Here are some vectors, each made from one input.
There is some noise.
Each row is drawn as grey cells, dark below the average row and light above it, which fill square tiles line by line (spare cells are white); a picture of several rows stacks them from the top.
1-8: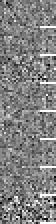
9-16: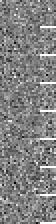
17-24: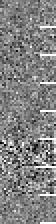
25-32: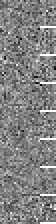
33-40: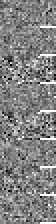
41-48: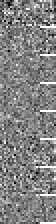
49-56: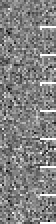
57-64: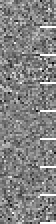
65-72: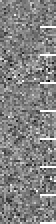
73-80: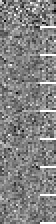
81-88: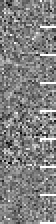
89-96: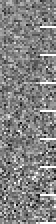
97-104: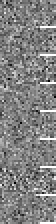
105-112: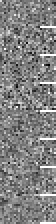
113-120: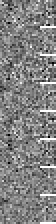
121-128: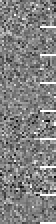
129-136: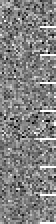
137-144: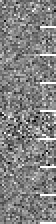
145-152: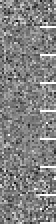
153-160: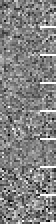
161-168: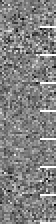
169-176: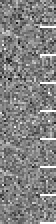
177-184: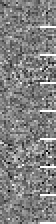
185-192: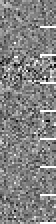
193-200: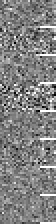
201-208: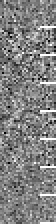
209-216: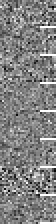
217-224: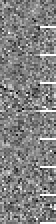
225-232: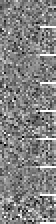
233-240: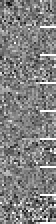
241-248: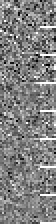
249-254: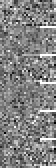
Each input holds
a true/false value, together with either a point on a 6-point line, or a list of up to two points on a 7-point line.
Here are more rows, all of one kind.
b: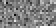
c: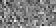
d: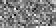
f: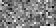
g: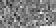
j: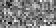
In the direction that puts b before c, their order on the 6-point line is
d, j, b, f, c, g.
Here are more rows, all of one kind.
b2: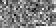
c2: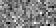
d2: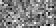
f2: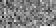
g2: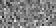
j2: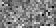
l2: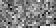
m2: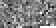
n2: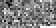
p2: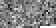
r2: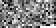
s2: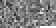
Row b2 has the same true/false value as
f2, g2, n2 and s2.
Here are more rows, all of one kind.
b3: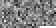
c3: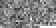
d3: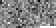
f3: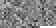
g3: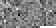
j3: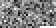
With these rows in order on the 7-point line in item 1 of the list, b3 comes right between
f3 and j3.
